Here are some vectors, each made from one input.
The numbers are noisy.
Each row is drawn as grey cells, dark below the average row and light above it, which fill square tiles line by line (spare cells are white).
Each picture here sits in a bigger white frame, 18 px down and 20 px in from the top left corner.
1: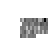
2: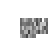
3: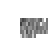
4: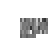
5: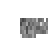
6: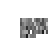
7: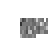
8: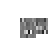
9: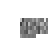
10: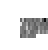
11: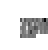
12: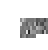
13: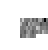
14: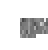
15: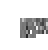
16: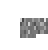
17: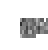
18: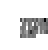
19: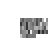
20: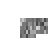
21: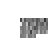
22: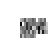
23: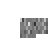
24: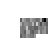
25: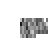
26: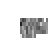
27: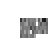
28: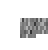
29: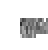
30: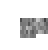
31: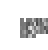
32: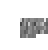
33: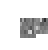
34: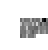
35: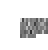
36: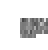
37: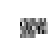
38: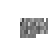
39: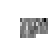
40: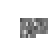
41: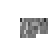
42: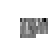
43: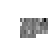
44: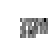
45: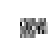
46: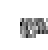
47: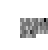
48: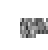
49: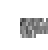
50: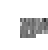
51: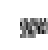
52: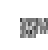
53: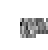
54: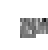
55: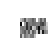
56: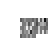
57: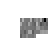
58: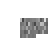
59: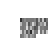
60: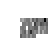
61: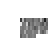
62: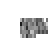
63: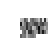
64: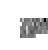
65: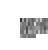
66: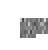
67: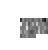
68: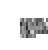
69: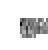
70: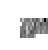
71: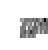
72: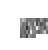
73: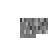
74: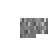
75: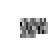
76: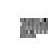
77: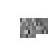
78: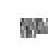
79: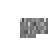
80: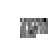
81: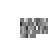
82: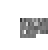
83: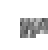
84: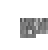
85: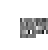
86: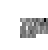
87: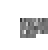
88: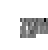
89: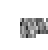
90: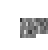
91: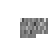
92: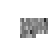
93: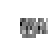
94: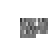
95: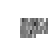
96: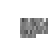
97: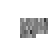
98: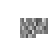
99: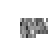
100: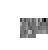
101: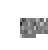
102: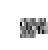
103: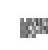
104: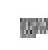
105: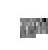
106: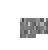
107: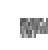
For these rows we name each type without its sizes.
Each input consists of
a list of points on a line.
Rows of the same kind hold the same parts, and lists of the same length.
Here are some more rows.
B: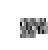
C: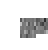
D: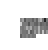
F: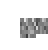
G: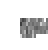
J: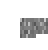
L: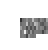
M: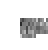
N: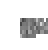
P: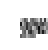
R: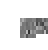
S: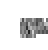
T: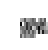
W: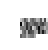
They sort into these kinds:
B, P, T, W
C, D, F, L, R
G, J, M, N, S

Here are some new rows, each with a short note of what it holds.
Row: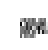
the empty list
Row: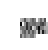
the empty list
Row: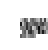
the empty list
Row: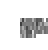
a list of one item
